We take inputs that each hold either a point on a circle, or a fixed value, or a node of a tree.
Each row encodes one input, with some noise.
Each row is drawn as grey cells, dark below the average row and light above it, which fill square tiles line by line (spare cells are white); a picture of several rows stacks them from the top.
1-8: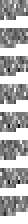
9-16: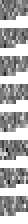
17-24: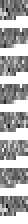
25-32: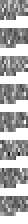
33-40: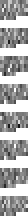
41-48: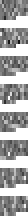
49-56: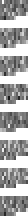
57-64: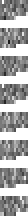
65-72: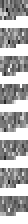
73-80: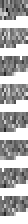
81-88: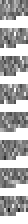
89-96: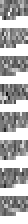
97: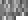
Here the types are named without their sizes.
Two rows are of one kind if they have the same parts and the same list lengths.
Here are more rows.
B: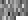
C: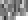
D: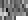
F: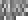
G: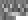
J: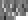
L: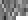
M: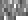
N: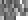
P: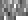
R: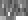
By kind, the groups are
B, F, M, P
C, G, J, L, N, R
D

